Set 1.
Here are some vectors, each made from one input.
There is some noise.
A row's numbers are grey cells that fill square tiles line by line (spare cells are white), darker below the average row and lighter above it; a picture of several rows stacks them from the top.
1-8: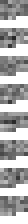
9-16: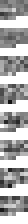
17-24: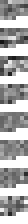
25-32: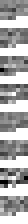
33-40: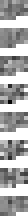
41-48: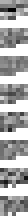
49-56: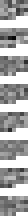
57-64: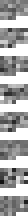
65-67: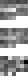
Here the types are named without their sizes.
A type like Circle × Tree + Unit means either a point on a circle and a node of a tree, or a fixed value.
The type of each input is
Tree.
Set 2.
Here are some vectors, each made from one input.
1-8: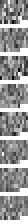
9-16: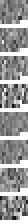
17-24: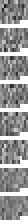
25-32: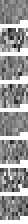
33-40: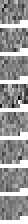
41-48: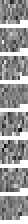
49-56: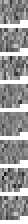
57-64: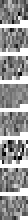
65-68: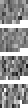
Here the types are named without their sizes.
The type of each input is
Line.
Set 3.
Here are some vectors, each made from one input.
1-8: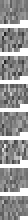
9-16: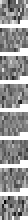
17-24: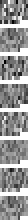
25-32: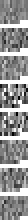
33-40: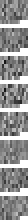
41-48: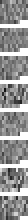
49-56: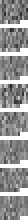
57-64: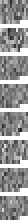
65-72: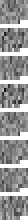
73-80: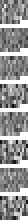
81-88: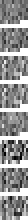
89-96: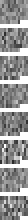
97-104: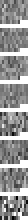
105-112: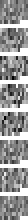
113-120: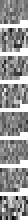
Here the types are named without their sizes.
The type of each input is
Line.
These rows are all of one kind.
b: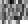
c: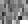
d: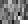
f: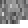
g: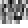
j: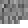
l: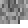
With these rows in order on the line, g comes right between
b and f.
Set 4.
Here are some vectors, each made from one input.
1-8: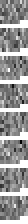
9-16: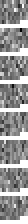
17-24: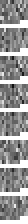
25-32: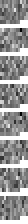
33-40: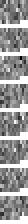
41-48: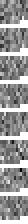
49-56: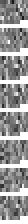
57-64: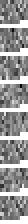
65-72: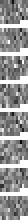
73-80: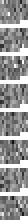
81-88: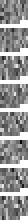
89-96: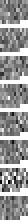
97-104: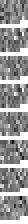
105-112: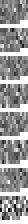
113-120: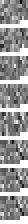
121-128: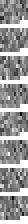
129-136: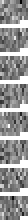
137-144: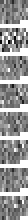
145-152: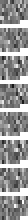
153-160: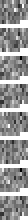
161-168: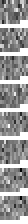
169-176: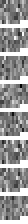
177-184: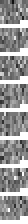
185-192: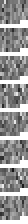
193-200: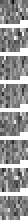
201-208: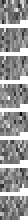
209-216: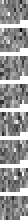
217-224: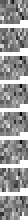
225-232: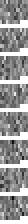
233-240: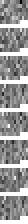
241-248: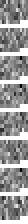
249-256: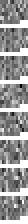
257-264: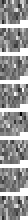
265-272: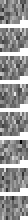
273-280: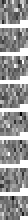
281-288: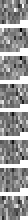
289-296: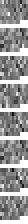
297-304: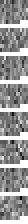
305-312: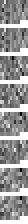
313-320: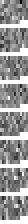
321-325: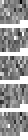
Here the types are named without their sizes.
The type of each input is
Circle + Unit.
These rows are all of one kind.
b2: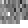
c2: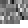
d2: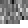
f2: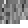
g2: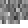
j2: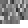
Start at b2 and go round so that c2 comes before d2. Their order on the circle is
b2, g2, j2, c2, d2, f2.
